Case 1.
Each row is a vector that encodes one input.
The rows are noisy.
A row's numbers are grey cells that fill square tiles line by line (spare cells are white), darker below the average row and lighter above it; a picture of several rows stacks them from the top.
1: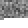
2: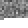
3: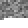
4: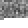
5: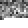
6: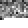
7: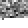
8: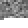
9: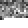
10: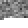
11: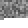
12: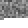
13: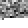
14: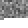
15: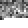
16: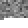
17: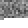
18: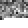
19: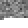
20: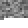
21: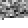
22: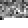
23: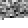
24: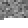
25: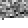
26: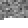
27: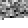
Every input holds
a point on a 4-point line.
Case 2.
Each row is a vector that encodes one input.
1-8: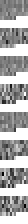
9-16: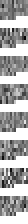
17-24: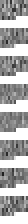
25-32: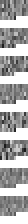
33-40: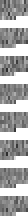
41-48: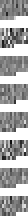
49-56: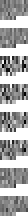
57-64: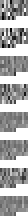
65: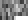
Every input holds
either a fixed value, or a node of a 7-node tree.
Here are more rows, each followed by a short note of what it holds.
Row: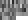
a node of a 7-node tree
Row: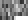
a fixed value
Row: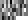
a node of a 7-node tree
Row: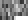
a fixed value
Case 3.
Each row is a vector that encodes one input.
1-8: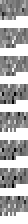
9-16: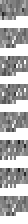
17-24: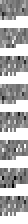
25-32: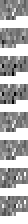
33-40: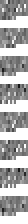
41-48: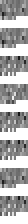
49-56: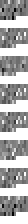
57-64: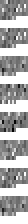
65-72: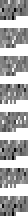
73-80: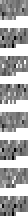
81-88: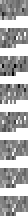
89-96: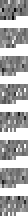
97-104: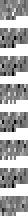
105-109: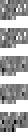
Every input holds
one of 5 labels.
